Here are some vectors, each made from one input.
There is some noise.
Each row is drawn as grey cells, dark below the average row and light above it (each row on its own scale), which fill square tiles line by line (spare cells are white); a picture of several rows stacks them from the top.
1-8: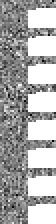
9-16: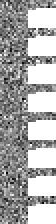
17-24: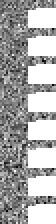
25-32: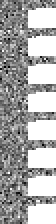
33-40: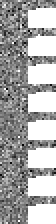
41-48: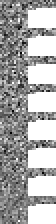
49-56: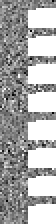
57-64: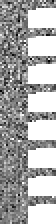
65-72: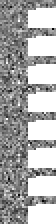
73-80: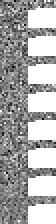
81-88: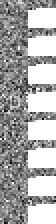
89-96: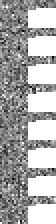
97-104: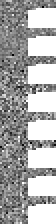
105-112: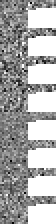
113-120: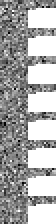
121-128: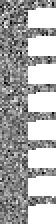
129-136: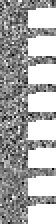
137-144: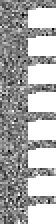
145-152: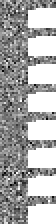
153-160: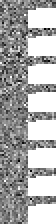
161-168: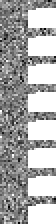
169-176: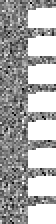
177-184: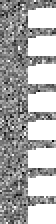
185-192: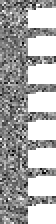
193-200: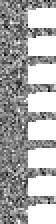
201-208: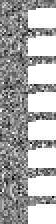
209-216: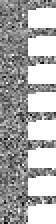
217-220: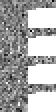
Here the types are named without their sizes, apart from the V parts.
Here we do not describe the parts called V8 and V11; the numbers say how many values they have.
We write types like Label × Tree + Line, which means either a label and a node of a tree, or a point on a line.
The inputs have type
Label + (Line + V11) × V8.
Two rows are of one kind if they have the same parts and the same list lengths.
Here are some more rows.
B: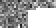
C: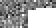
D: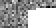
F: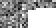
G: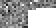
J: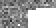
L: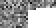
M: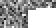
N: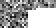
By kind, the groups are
B, D, J, N
C, F, G, M
L

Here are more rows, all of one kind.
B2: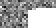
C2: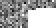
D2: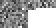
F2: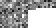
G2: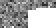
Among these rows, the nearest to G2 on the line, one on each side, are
B2 and D2.
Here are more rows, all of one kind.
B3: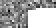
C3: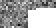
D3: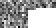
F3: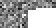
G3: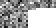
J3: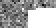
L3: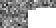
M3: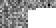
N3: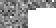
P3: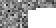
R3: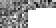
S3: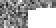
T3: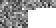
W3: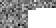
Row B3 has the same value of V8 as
D3, G3 and R3.
